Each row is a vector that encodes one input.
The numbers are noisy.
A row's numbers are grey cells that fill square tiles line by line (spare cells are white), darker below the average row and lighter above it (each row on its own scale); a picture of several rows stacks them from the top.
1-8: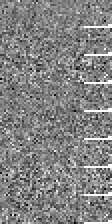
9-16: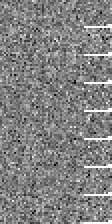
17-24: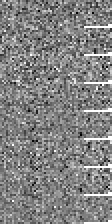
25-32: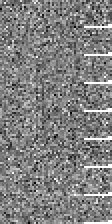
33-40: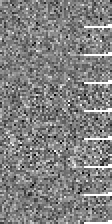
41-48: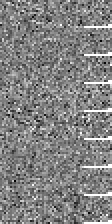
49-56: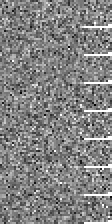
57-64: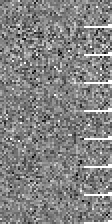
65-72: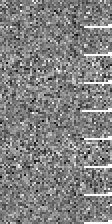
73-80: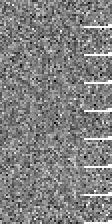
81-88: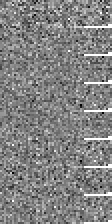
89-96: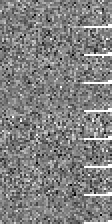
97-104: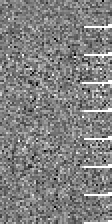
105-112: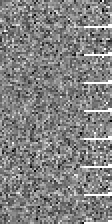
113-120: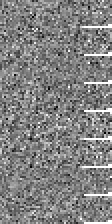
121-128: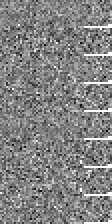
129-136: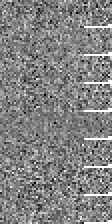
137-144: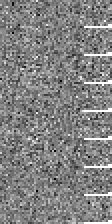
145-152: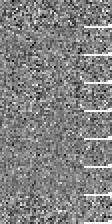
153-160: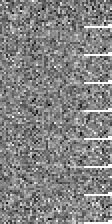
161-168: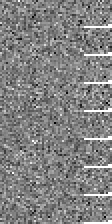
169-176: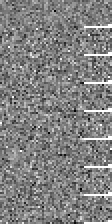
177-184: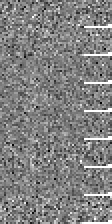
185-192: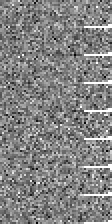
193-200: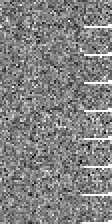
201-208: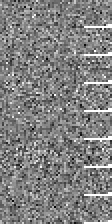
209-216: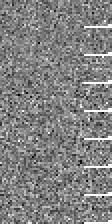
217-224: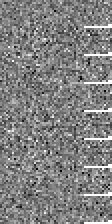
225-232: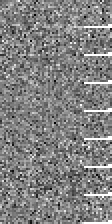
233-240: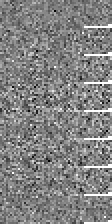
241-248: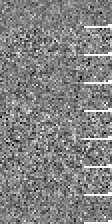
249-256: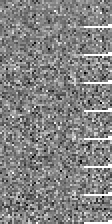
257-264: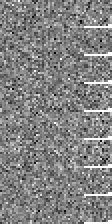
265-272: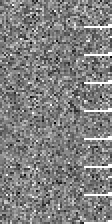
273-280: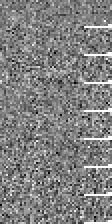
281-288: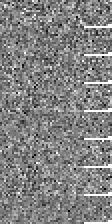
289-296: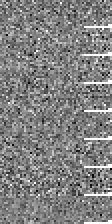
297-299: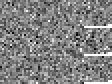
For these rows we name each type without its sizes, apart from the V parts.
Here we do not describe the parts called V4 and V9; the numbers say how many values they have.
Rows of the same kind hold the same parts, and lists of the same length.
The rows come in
2 kinds.
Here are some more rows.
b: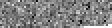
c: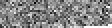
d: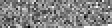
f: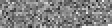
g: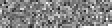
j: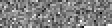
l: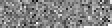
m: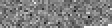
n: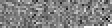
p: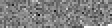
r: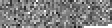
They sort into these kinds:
b, c, d, f, g, l, n
j, m, p, r

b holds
a node of a tree, a value of V4 and a value of V9.
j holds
a node of each of two trees, a value of V4 and a value of V9.
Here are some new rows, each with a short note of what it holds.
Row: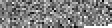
a node of each of two trees, a value of V4 and a value of V9
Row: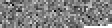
a node of each of two trees, a value of V4 and a value of V9
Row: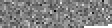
a node of each of two trees, a value of V4 and a value of V9
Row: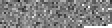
a node of each of two trees, a value of V4 and a value of V9
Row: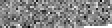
a node of a tree, a value of V4 and a value of V9
